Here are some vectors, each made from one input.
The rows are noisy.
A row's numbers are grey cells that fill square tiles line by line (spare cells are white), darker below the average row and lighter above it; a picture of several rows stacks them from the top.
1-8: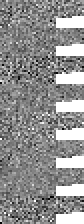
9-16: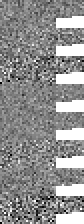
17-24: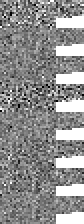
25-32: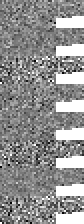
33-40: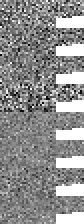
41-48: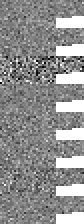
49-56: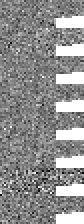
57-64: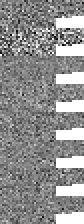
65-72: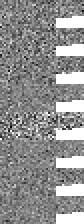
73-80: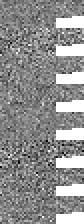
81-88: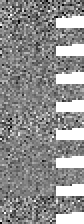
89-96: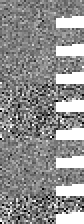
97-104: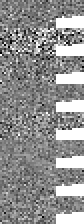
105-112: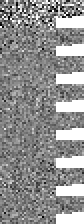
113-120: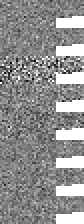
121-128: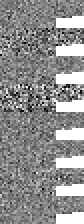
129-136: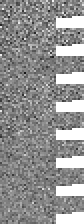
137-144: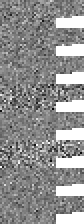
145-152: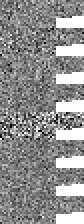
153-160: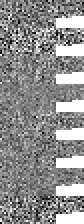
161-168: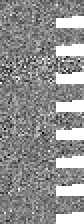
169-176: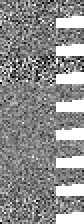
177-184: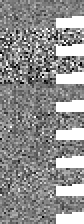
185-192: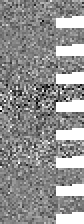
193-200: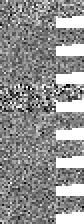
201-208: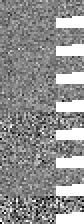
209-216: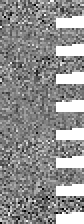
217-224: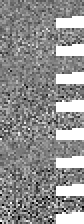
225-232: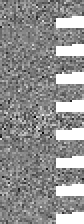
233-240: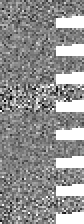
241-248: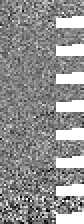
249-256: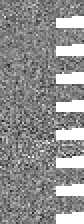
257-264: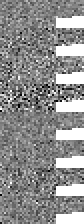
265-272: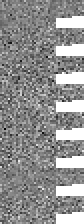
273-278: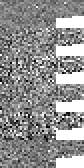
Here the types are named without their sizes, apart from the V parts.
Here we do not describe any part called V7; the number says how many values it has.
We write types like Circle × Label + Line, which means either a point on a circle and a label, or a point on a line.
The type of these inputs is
List(Circle × Line × V7).
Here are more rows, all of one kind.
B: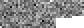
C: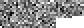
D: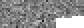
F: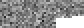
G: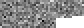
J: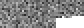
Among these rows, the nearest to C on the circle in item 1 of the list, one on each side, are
D and J.
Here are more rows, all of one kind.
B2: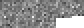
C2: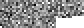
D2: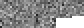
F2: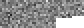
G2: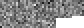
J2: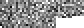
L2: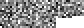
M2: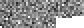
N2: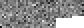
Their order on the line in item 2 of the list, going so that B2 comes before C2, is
B2, F2, J2, D2, G2, N2, L2, M2, C2.
